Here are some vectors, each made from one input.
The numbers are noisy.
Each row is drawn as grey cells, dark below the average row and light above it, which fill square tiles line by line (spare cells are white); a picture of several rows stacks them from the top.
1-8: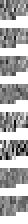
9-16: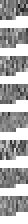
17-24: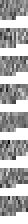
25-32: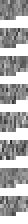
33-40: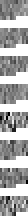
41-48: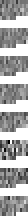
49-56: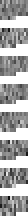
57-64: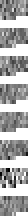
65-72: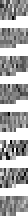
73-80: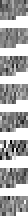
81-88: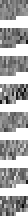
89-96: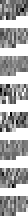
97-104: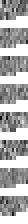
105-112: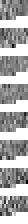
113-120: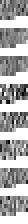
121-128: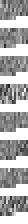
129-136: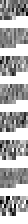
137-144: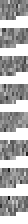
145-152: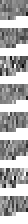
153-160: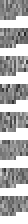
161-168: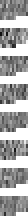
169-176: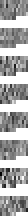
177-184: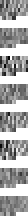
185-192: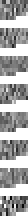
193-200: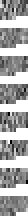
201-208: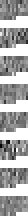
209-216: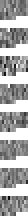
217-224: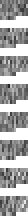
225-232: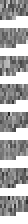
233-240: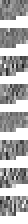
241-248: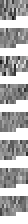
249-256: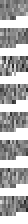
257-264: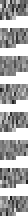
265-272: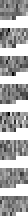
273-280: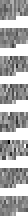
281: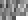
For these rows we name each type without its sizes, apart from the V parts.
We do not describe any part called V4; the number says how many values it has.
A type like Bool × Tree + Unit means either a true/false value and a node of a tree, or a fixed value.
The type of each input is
Line × (Line + V4).
